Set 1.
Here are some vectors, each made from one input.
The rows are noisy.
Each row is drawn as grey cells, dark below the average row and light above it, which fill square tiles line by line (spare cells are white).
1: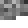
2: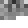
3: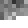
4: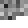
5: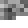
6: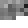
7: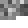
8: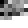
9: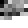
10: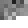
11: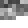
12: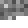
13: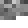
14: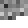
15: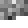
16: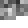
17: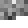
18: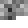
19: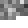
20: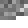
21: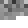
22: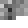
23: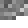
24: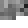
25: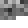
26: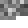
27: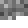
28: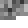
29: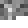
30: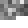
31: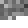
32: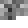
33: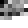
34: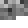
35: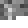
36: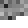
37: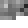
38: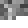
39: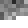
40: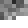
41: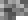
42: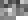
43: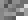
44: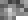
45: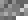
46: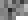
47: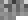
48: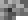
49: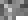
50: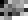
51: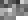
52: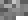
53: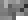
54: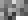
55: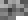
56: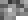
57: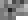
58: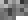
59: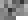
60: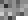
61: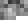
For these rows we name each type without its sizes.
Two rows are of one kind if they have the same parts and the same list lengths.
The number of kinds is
2.
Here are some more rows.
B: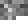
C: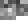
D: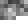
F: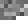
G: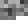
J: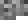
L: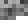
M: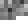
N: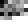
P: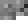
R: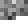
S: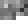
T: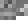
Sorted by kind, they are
B, C, D, F, G, J, L, M, P, R, S, T
N

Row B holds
four true/false values.
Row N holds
a fixed value.
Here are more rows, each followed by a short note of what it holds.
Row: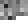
four true/false values
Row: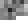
four true/false values
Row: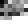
a fixed value
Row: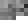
four true/false values
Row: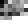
a fixed value
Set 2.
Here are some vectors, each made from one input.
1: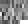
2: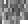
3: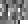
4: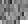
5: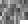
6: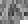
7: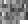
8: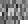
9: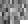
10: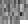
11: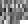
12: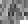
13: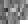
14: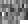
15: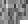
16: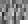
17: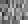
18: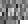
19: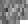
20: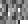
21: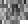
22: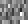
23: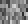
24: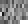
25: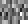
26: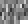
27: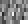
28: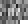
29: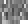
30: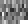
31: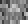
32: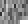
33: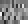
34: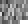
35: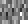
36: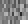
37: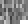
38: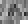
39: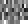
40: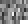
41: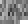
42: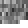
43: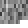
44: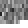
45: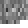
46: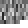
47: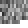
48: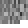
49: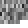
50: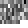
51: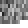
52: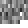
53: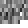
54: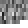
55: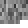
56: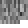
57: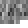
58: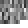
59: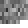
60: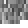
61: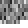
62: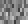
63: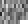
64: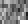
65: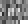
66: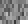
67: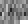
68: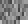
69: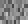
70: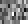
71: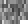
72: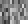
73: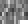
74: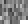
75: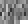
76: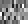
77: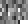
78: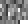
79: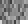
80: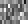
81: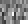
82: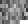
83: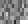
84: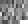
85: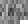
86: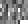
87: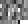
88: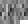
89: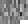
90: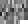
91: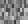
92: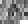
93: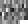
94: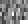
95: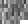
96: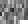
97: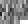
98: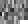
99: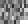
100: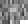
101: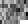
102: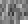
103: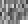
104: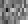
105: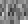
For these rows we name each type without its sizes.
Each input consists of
a point on a line.
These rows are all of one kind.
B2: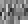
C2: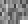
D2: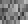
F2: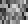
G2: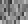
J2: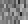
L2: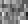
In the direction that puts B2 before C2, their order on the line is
L2, B2, C2, J2, G2, D2, F2.
